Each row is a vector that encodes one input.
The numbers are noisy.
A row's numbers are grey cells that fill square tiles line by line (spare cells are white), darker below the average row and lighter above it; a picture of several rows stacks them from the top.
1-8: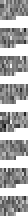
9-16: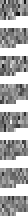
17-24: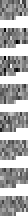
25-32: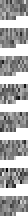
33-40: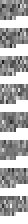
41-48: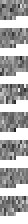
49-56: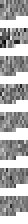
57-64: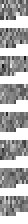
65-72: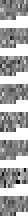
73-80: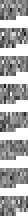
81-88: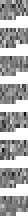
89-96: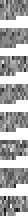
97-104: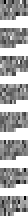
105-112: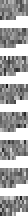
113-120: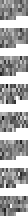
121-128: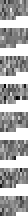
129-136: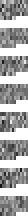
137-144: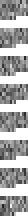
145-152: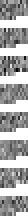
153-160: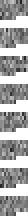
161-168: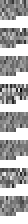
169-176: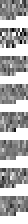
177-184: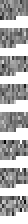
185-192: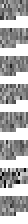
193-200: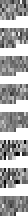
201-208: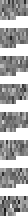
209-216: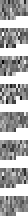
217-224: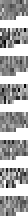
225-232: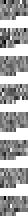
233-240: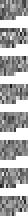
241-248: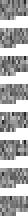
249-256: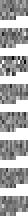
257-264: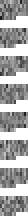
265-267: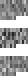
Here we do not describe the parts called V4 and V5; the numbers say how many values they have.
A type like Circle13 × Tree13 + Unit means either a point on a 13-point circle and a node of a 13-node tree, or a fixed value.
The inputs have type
(Bool × V4 + List2(Line6)) × V5.
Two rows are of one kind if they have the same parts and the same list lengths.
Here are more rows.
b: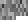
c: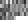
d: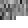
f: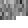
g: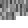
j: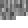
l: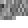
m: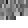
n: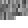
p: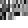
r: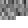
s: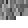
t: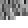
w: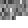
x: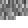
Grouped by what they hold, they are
b, f, l
c, n, p, r, t, w, x
d, m, s
g, j

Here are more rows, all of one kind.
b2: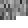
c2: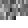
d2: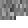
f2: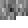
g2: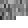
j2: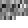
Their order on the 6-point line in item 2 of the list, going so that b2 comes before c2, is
b2, j2, g2, f2, c2, d2.
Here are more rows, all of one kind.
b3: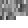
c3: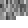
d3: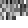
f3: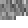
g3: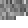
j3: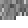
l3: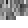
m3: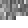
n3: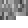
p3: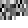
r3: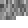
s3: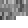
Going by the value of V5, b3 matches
n3 and s3.
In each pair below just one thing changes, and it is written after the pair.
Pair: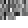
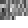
the value of V5
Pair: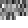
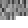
the value of V5
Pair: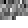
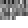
the value of V4
